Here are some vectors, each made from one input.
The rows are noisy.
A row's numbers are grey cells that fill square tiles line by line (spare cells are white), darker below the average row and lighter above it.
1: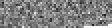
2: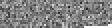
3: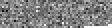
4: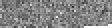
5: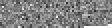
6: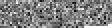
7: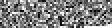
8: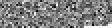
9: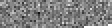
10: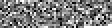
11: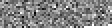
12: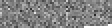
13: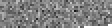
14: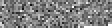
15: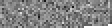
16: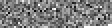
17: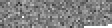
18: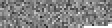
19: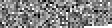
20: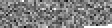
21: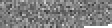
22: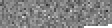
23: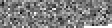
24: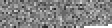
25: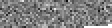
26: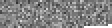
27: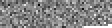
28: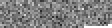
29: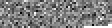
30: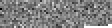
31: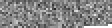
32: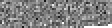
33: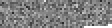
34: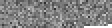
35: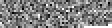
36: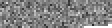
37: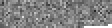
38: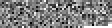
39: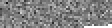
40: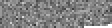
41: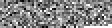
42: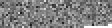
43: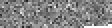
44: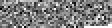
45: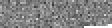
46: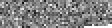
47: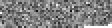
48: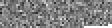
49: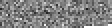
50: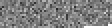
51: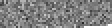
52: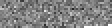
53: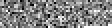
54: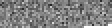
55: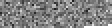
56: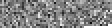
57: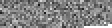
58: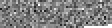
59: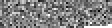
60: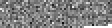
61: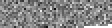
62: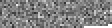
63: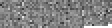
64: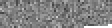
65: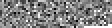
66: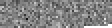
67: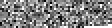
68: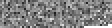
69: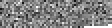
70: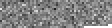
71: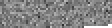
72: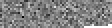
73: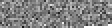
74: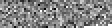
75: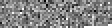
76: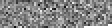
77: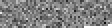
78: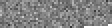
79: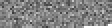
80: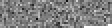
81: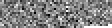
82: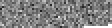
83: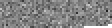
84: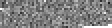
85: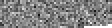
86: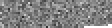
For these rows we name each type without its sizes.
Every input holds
a point on a circle, together with either a point on a circle, or a point on a line.
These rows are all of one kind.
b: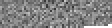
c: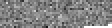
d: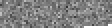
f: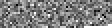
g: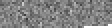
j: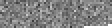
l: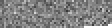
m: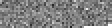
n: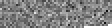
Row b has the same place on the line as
c and l.
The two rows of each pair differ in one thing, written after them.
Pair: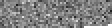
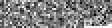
the place on the circle
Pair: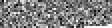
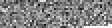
the place on the circle
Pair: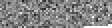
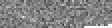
the place on the line
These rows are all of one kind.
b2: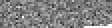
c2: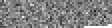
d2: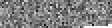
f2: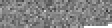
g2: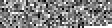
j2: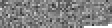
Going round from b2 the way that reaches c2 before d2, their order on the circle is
b2, c2, g2, f2, d2, j2.
